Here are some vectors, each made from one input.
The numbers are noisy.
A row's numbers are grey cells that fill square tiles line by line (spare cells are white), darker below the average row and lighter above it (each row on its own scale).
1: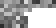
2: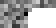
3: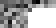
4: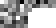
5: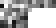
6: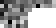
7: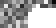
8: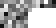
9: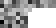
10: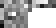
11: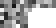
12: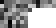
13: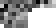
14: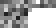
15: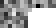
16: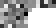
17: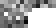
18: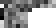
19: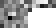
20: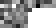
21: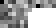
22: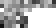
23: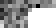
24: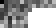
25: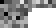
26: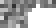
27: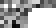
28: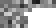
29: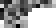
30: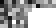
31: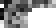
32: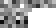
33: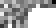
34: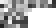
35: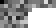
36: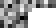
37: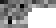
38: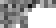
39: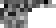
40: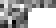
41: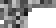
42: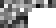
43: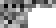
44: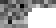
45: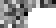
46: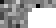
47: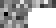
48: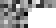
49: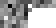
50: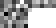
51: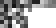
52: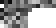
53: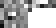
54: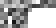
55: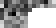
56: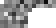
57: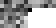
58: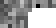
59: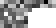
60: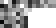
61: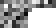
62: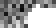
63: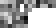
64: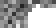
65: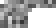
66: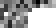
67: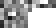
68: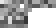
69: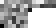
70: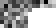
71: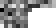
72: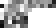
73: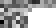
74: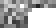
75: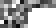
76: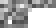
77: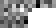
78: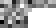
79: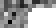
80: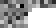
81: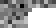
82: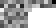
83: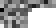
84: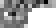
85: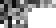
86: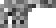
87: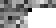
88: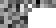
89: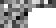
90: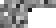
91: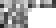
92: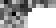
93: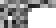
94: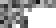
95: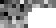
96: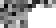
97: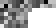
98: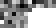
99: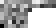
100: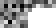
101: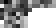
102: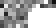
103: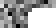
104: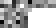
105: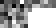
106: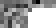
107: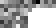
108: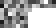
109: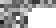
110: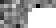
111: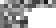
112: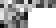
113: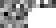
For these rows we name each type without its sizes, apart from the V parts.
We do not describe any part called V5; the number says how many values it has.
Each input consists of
a list of items, each a true/false value and a value of V5.
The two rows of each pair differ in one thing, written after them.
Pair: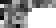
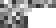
the true/false value in item 1 of the list
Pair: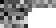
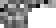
the true/false value in item 2 of the list
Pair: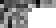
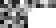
the true/false value in item 1 of the list
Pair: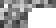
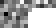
the true/false value in item 1 of the list
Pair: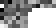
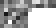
the value of V5 in item 2 of the list
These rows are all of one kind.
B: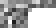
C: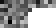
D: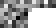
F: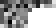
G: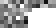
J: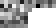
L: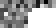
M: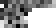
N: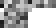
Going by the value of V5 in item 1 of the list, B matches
C and J.
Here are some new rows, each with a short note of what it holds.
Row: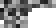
a list of two items
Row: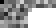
a list of two items
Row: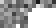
a list of one item
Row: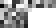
a list of two items
